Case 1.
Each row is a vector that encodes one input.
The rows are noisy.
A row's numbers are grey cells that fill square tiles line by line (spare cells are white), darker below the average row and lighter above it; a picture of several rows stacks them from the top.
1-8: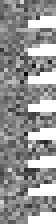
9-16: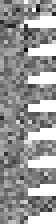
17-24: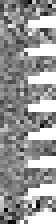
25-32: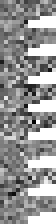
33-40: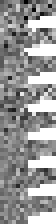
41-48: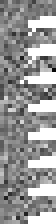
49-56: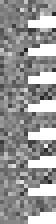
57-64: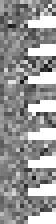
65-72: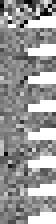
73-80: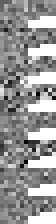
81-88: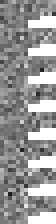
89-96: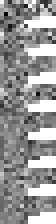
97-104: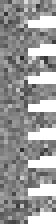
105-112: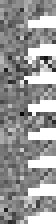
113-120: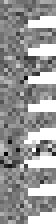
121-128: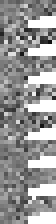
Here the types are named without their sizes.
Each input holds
a node of a tree, together with either a node of a tree, or five true/false values.
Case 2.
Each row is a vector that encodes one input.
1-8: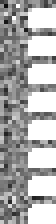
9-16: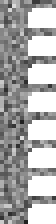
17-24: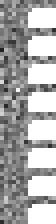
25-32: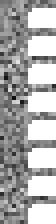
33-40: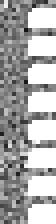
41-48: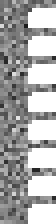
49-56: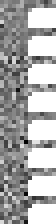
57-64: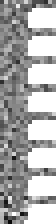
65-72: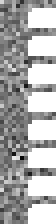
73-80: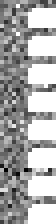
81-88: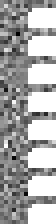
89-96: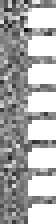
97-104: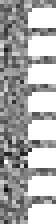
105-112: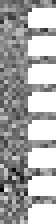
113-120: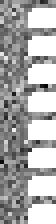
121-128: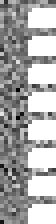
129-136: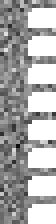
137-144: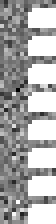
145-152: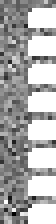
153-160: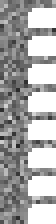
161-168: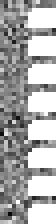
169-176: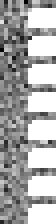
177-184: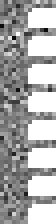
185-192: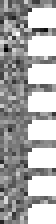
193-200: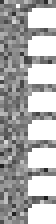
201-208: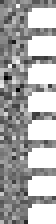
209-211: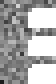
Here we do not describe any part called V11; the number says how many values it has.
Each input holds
either a point on a 15-point circle, or a point on a 5-point line, or a value of V11.
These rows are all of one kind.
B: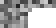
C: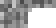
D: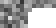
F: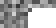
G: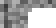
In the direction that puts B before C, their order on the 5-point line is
B, G, C, D, F.
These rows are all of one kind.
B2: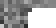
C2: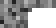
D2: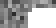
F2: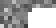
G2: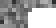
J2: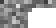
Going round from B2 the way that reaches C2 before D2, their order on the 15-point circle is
B2, C2, G2, D2, J2, F2.
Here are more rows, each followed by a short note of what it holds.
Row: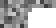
a value of V11
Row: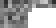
a point on a 15-point circle
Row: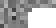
a value of V11
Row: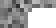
a value of V11
